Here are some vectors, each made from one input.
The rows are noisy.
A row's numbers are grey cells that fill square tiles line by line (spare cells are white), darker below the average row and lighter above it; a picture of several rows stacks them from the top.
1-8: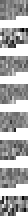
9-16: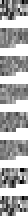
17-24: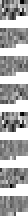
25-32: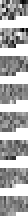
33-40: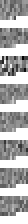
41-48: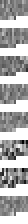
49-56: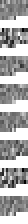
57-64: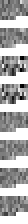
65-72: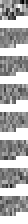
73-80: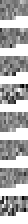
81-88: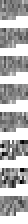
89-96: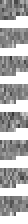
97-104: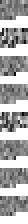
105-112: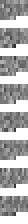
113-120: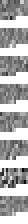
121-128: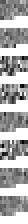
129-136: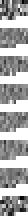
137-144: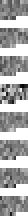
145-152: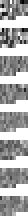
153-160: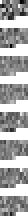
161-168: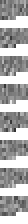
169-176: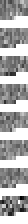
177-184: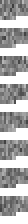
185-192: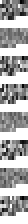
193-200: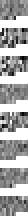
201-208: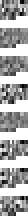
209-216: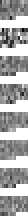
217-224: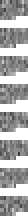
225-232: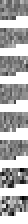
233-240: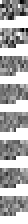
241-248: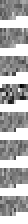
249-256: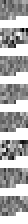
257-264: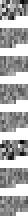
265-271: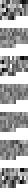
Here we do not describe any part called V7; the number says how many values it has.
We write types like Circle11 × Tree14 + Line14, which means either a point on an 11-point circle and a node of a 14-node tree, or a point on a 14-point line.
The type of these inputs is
(Bool × Circle5 + Unit) × Line8 × Tree9 + V7.
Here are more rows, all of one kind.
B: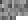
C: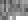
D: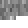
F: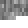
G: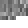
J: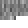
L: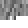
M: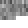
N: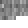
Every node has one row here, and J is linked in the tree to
D.
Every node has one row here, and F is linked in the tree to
C and G.
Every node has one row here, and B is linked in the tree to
M.
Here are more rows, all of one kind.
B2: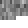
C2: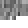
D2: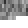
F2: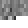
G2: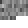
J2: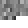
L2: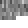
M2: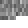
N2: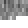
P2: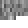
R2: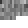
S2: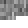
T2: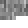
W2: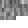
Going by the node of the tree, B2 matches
G2, L2, R2 and W2.
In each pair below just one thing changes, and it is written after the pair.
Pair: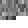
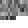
the place on the 5-point circle
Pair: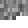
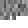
the place on the 8-point line
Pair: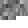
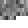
the place on the 5-point circle
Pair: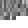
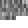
the node of the tree
